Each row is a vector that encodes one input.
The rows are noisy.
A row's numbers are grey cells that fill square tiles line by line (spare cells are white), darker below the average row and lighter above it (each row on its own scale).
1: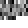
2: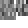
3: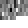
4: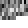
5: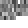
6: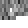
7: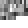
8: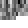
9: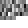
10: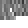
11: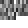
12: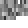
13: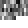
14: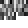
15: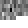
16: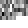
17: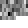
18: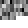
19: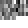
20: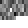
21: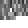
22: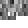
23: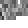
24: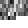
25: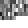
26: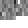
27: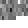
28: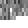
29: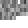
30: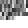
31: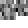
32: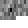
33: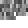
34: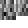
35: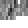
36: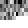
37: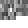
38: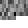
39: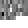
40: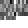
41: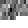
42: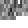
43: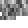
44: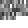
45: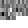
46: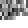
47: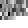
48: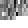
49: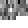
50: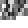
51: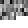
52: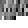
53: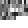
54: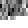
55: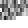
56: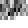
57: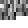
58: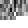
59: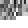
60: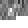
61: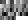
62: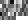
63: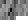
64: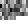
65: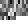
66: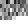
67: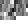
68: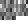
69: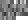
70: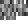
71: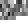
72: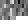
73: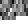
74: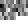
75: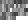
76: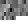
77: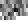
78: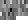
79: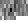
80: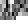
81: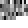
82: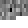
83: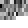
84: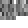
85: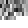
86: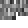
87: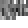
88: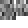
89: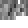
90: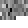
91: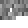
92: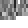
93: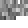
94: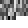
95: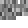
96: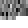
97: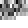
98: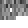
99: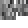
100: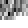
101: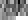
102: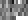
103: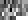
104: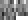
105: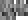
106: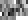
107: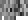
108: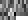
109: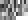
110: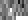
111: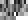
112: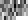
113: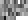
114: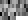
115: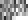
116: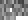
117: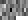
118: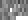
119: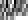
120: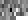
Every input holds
a point on a 14-point circle and a node of a 13-node tree.
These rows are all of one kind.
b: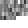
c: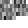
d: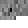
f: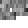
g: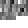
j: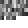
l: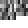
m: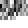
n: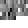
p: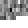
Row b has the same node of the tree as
f, l, n and p.
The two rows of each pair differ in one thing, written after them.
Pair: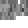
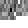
the node of the tree
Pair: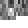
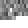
the node of the tree
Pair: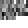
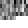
the place on the 14-point circle
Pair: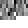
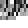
the place on the 14-point circle
